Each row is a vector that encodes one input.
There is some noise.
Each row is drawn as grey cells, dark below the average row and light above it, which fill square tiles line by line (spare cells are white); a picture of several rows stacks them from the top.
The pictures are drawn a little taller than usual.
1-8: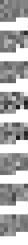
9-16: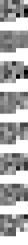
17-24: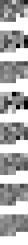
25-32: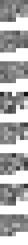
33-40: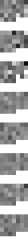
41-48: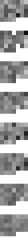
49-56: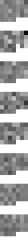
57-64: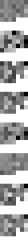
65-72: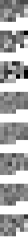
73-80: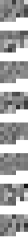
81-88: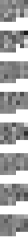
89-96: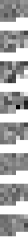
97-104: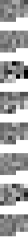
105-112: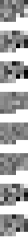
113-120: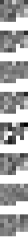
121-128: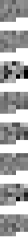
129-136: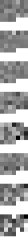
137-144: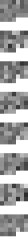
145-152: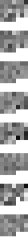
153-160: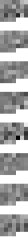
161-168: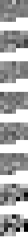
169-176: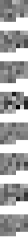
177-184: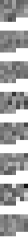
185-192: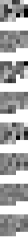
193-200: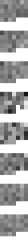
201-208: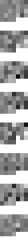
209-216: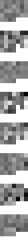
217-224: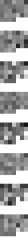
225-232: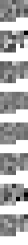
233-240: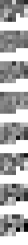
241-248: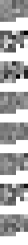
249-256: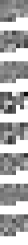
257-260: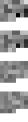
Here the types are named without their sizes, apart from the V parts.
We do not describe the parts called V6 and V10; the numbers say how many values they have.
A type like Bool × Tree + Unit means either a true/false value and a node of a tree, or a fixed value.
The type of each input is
(Bool × Circle + V6) × V10.
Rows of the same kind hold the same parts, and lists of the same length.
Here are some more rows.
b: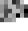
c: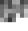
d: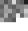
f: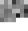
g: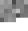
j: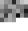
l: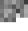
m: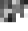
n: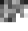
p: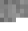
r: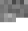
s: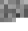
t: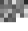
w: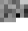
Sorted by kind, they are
b, c, l, m, n, p, r
d, f, g, j, s, t, w

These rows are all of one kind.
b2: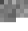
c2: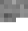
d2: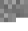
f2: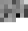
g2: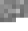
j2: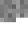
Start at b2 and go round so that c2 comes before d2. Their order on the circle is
b2, c2, g2, f2, j2, d2.
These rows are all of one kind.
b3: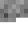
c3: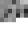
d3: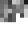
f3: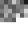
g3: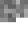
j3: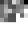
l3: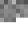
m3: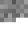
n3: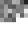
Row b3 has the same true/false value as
c3 and d3.
